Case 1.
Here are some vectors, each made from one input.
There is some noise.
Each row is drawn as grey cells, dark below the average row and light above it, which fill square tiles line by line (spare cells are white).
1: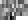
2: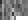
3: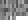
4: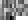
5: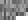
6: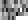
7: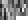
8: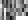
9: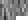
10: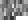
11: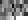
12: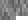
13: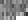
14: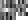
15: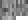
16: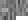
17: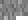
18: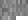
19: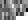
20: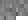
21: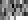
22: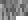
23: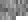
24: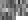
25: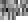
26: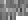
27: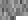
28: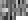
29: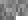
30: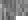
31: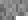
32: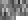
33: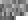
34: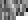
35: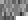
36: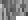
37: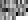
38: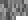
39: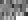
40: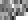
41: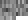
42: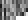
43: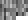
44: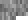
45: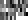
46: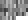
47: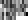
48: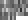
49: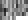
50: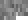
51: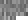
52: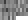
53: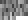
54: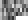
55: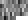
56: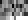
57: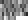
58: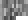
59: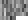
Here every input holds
either a fixed value, or three true/false values.
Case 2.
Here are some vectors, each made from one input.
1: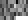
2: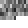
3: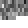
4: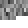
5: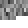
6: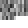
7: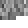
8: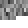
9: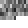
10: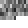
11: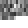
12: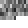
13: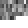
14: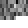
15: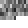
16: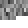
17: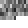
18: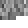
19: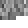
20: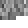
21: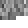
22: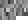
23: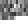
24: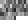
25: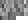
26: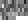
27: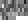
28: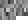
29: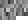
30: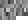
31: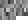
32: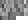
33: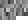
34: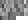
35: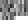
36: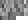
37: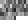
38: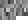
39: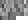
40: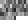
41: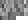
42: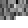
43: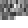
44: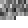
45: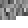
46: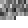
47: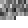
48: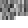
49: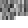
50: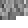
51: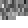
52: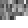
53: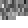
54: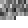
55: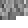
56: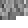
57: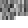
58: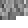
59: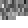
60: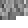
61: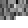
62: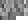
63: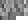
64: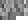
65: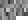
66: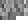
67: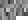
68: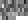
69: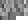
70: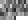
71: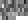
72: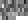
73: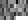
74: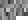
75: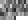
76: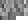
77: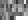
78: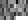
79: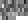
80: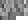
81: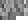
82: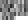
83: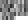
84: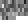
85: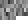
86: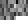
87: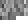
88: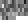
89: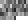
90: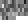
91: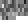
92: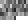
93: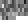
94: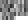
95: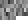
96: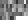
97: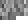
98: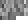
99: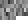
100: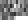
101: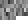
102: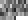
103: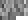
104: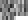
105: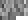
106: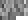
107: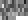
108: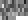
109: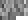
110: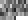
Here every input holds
a point on an 8-point line.
